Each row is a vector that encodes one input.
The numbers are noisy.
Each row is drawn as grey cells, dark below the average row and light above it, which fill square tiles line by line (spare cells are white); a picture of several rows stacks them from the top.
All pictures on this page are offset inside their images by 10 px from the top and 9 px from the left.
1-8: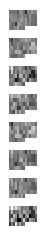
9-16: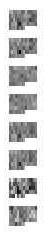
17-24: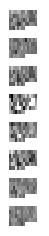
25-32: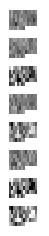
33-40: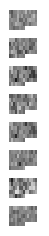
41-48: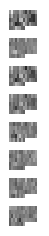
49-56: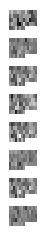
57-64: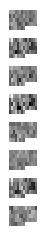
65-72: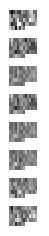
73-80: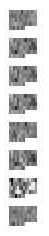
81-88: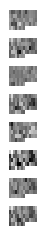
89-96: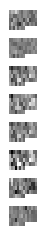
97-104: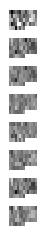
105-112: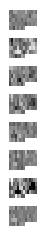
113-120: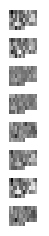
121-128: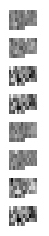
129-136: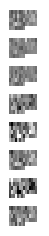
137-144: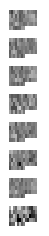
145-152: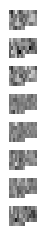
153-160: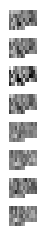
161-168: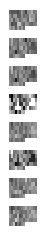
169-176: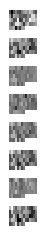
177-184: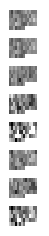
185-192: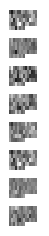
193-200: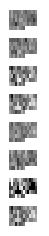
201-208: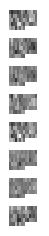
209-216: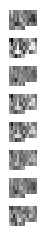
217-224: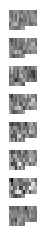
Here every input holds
either a point on a 20-point circle and a point on an 11-point line, or a point on a 15-point line.
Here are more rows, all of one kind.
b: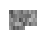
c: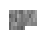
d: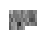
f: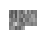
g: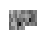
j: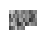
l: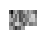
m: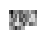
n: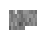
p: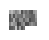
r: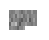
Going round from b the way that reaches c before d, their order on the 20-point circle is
b, p, j, c, f, d, r, g, m, l, n.
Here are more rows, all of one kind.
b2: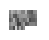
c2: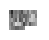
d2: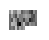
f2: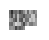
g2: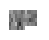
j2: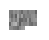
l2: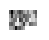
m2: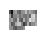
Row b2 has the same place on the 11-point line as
c2 and f2.
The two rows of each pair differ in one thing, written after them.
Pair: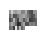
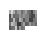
the place on the 20-point circle
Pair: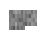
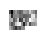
the place on the 11-point line
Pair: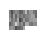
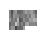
the place on the 11-point line
